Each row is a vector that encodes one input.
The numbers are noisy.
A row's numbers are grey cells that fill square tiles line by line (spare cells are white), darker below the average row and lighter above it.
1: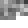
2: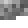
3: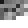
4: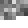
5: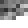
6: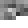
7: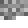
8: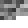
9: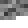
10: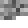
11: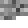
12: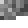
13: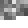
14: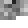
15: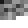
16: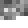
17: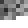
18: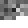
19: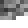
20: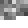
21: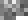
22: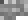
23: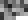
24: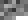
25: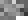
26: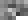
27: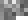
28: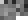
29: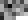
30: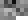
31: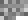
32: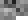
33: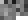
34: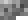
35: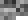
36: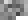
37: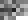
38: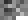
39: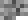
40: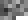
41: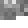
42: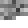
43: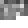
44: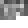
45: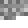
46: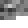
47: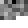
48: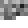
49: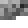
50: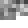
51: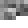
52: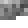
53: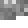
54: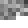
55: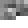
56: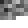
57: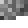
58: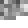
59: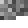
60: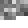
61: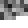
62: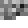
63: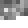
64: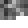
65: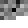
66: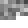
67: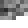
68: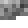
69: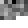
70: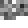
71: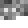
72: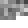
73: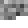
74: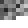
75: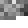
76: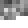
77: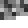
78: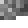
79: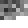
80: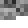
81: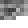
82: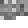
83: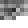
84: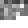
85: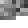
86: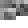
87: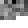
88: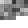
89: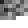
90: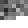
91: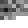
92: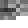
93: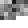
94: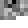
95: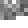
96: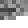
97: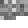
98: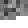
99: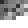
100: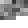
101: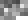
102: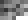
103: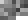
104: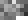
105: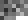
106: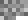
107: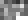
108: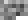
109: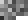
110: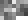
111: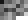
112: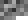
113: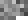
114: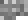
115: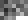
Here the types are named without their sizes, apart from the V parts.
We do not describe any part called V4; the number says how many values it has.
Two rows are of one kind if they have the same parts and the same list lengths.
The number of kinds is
4.
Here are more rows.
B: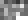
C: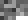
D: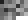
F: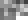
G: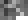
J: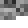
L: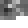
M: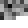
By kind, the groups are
B, F, J
C, G, L
D
M

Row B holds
four true/false values.
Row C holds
two values of V4.
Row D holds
a point on each of two lines.
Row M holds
a fixed value.
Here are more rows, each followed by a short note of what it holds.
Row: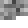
four true/false values
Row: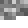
four true/false values
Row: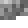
four true/false values
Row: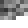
a point on each of two lines
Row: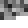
a fixed value
